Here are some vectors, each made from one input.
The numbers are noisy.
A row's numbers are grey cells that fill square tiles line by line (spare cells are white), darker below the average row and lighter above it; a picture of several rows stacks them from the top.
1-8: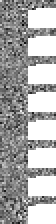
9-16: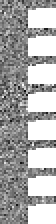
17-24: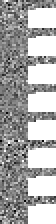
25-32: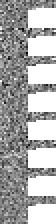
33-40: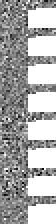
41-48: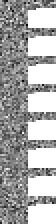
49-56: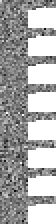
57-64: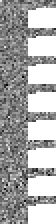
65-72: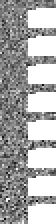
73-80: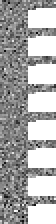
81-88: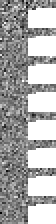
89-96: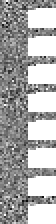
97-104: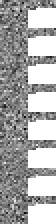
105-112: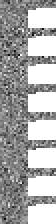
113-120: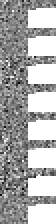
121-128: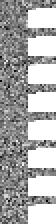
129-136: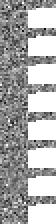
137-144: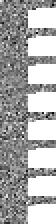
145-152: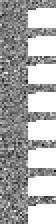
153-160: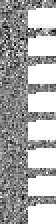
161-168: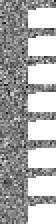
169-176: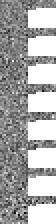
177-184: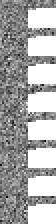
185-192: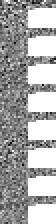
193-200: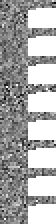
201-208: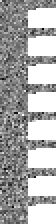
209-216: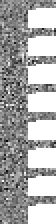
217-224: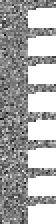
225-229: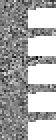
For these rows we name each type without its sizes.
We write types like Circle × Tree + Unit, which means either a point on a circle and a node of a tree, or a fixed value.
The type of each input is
Tree × Tree × Tree × Tree × (Tree + Unit).
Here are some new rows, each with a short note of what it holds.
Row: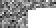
a node of each of five trees
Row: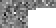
a node of each of four trees
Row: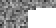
a node of each of five trees
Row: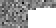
a node of each of five trees
